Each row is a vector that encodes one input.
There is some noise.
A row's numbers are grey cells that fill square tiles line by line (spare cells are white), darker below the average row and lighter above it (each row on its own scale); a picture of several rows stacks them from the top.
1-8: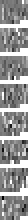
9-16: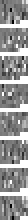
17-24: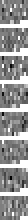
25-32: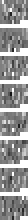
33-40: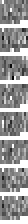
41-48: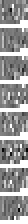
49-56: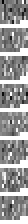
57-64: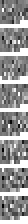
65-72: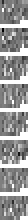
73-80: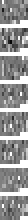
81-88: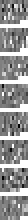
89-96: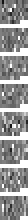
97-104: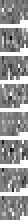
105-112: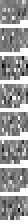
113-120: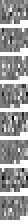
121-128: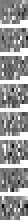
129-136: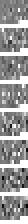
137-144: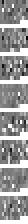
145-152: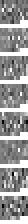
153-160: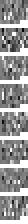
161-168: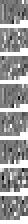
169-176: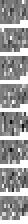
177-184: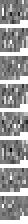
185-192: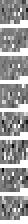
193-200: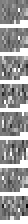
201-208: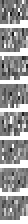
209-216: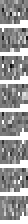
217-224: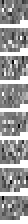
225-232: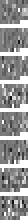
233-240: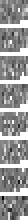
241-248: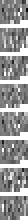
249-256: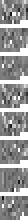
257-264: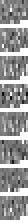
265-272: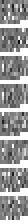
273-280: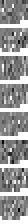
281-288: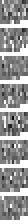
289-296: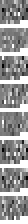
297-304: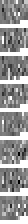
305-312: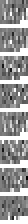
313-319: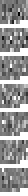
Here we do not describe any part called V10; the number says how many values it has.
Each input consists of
a point on a 13-point circle, one of 8 labels and a value of V10.
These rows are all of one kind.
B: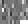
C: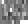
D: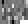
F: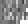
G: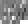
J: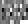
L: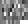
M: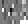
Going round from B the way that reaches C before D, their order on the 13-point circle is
B, C, L, J, D, G, M, F.
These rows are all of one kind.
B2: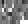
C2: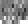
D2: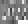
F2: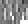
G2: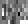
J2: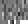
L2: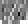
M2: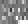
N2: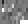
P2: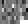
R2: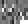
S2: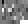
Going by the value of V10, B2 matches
N2, P2, R2 and S2.
